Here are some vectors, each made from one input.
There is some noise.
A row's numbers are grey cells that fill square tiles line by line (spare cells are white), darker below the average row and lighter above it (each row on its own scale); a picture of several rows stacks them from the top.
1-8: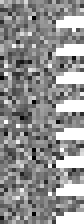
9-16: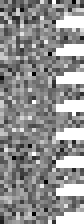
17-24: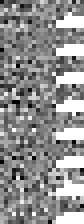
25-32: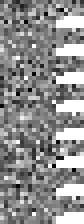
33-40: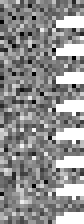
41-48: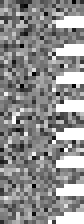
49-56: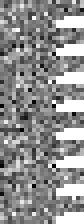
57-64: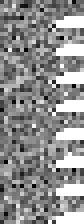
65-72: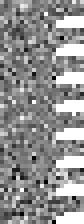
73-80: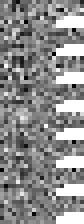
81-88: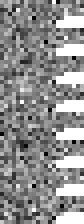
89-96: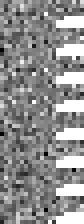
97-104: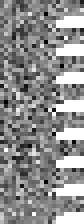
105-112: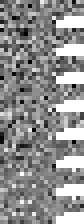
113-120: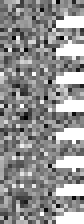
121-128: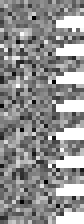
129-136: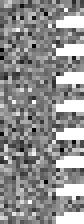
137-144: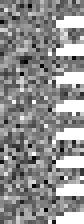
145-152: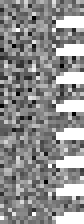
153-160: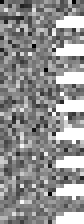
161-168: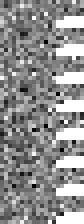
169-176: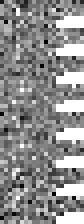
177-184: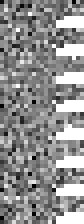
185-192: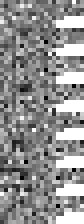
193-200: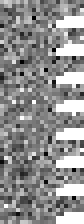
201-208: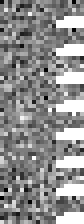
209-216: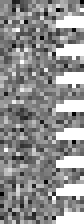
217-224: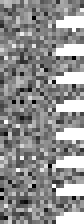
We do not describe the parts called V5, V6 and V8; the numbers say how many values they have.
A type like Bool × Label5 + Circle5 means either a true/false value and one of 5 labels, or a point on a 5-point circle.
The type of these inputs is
Bool × (Tree7 + V8) × V6 + Line7 × V5.
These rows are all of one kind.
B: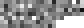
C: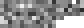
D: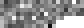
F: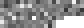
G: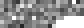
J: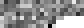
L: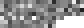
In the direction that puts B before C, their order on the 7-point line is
B, G, D, F, C, J, L.
